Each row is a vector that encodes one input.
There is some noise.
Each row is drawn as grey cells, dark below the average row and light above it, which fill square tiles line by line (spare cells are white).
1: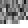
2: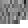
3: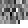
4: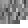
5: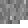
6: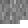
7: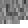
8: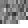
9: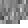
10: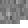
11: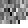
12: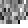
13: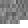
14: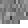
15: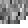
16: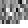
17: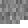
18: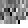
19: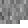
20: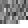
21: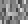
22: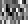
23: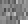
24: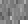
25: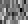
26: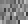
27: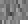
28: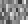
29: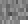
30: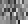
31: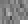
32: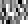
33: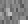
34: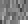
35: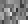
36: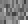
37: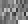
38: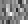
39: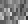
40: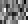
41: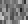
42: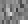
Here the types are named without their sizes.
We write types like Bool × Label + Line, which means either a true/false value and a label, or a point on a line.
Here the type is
List(Line).
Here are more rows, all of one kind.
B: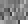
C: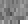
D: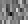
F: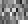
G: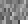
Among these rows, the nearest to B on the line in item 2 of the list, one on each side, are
D and G.
